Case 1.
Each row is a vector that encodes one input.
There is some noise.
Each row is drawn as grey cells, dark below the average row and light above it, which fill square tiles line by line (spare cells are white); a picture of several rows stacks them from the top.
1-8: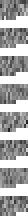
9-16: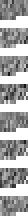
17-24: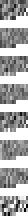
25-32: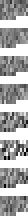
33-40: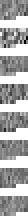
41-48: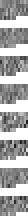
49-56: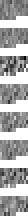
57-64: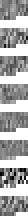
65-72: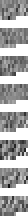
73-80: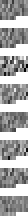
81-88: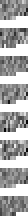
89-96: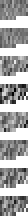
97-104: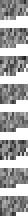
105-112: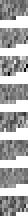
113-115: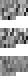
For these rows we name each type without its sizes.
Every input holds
a point on a line.
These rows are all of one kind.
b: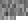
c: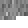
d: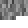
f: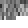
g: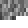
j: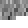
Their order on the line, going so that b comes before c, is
f, j, b, c, g, d.
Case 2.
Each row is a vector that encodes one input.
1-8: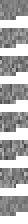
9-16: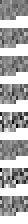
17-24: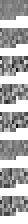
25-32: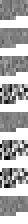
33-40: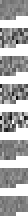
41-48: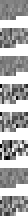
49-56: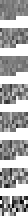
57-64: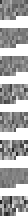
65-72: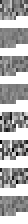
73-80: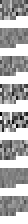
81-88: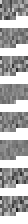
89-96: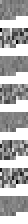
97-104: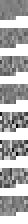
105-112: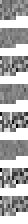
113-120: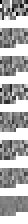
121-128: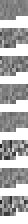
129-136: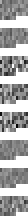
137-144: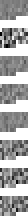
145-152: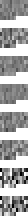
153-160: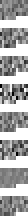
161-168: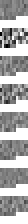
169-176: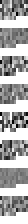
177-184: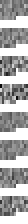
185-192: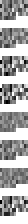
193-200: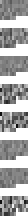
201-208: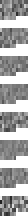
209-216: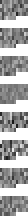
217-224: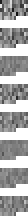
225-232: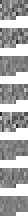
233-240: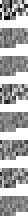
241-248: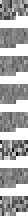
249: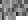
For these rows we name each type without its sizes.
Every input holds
a node of a tree.
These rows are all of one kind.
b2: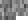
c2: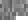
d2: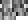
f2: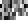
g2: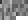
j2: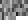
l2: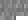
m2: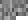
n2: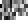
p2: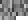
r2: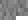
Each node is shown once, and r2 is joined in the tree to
b2 and c2.
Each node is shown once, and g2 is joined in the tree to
f2.
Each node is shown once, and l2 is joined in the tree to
d2 and p2.
